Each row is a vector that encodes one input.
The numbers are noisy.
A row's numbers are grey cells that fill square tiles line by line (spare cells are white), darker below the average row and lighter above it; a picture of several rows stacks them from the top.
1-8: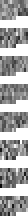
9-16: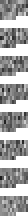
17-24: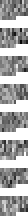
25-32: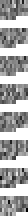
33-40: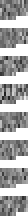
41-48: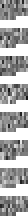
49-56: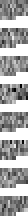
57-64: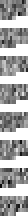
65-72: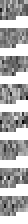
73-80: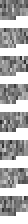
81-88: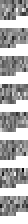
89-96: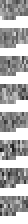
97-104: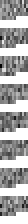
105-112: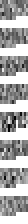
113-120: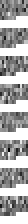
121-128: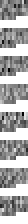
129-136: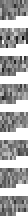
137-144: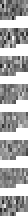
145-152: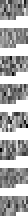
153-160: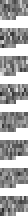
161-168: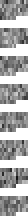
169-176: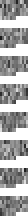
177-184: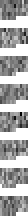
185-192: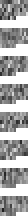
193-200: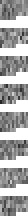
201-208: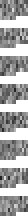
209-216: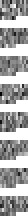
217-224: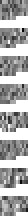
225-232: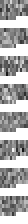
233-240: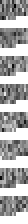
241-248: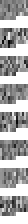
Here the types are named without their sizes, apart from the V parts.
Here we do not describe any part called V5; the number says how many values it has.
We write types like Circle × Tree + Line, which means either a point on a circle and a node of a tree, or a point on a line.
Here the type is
(Label + Line) × V5.
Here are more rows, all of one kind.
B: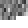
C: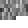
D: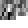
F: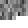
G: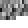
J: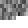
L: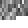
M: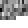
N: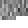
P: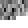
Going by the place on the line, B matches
G, J, M and P.
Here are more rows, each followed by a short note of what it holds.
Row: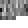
a label and a value of V5
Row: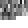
a label and a value of V5
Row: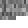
a point on a line and a value of V5
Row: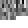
a point on a line and a value of V5
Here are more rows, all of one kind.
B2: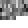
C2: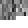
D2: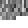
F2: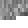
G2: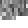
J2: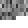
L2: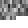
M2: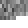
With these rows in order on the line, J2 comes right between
F2 and G2.
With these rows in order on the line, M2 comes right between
B2 and G2.
